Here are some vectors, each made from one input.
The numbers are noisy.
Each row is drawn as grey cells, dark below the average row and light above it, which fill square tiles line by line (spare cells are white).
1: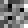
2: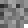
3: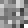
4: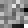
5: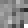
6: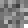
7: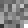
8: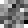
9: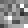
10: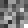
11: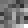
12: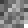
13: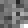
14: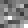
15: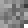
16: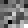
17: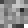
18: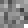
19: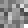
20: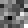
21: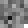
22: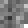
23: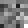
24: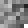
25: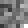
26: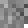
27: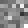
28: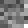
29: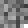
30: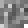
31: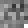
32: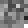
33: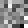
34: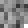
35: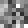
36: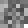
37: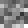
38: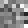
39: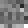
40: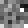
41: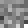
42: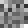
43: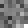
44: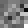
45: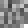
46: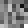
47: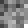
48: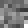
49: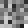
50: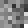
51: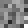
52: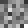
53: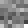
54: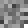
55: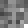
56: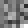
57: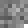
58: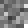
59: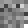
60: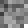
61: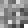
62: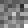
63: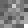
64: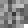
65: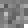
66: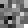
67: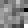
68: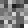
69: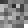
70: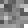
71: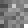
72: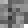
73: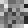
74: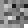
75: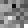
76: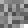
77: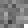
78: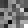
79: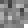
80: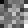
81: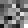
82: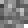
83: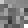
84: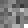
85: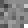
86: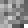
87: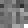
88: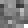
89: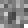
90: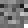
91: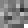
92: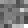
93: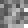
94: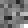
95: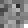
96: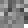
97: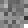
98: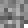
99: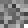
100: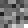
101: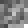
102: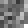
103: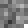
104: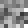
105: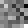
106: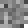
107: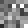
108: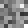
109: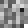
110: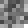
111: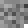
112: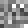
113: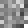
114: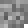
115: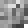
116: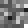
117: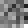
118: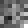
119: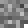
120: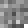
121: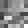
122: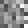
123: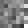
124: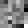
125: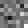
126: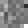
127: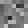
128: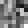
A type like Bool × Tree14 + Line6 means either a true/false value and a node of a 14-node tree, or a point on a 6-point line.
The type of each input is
(Bool × Bool × Bool + Unit) × Line7 + Label11.
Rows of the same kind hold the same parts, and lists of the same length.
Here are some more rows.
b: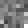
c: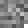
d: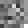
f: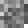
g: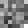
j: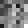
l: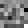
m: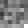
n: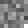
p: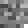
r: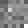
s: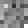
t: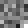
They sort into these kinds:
b, f, g, n, s, t
c, d, j, l, m, r
p

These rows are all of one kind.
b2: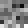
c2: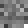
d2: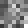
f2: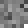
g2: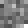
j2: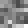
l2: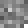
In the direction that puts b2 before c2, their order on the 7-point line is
j2, b2, f2, d2, l2, g2, c2.
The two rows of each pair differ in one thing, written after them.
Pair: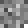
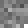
one of the three true/false values
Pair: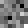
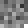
the place on the 7-point line
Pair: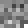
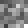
one of the three true/false values
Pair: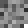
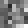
the place on the 7-point line
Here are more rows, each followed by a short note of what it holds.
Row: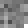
a point on a 7-point line
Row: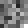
a point on a 7-point line and three true/false values
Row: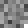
one of 11 labels
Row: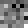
one of 11 labels
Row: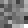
a point on a 7-point line and three true/false values
